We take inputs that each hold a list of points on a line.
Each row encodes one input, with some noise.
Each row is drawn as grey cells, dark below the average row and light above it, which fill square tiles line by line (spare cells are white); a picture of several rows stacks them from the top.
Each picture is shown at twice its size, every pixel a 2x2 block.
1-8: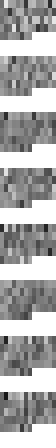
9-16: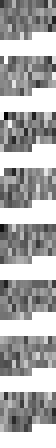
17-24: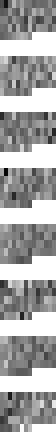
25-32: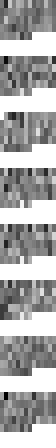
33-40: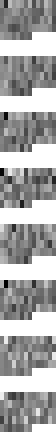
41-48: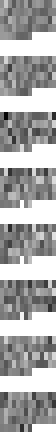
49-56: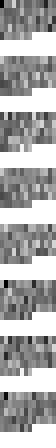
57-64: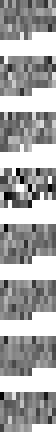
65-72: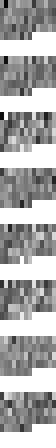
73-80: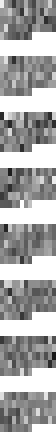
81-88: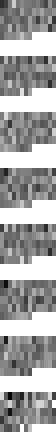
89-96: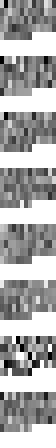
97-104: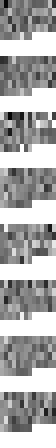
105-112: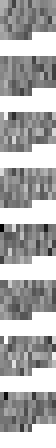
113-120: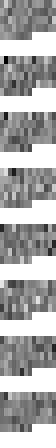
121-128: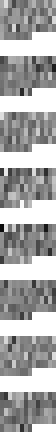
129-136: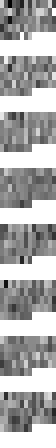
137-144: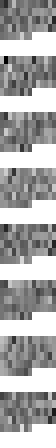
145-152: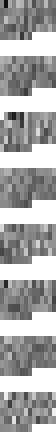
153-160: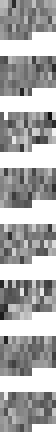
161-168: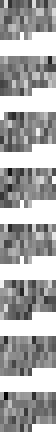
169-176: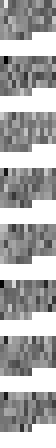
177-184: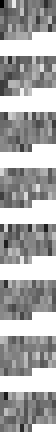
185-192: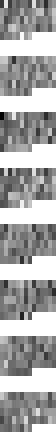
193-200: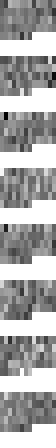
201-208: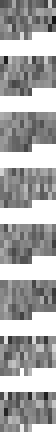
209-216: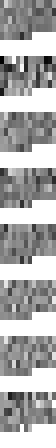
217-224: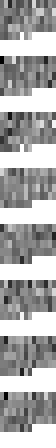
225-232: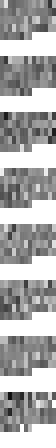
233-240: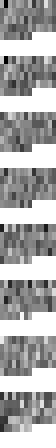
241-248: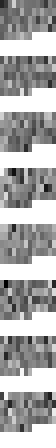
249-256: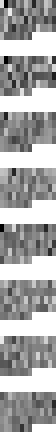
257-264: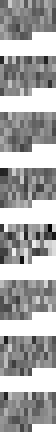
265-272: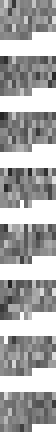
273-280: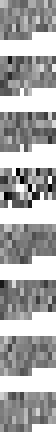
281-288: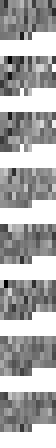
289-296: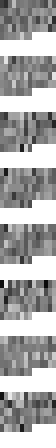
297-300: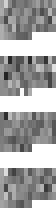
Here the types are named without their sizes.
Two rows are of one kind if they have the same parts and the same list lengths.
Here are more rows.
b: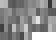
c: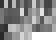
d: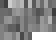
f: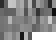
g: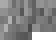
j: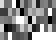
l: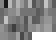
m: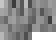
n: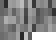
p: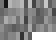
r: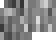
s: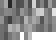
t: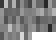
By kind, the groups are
b, d, f, g, l, m, n, p, r
c, s, t
j

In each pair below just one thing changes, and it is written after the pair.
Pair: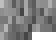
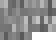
the place on the line in item 1 of the list
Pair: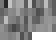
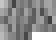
the place on the line in item 1 of the list
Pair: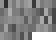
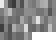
the place on the line in item 1 of the list
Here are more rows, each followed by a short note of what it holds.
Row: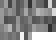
a list of one item
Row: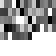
the empty list
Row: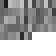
a list of two items
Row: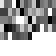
the empty list
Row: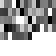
the empty list
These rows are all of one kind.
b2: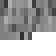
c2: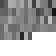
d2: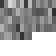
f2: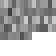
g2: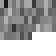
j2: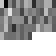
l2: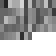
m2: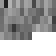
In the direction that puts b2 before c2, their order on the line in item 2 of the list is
d2, l2, f2, m2, g2, b2, j2, c2.
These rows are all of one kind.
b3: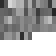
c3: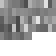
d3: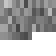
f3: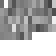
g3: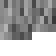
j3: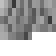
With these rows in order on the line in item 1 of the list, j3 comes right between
d3 and f3.
